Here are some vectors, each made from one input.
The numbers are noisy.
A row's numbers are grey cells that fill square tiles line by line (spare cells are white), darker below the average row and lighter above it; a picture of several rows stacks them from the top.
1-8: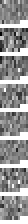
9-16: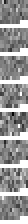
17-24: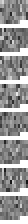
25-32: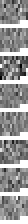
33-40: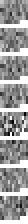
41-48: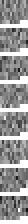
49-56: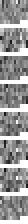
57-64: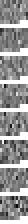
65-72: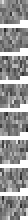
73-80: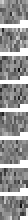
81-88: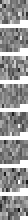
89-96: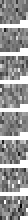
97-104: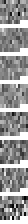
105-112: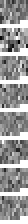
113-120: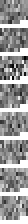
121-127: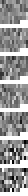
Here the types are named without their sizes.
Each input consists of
either a point on a circle, or a fixed value.
